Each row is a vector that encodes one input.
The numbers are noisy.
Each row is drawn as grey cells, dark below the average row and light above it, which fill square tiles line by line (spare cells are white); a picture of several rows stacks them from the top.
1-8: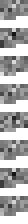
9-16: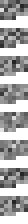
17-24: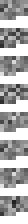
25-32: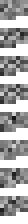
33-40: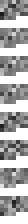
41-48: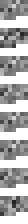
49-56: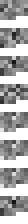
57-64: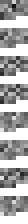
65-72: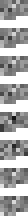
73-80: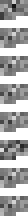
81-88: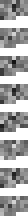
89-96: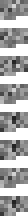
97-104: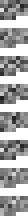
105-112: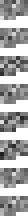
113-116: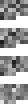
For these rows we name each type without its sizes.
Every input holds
a point on a line.
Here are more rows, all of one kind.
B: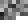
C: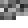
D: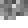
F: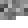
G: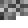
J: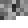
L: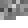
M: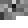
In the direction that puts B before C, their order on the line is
D, L, F, J, M, B, G, C.
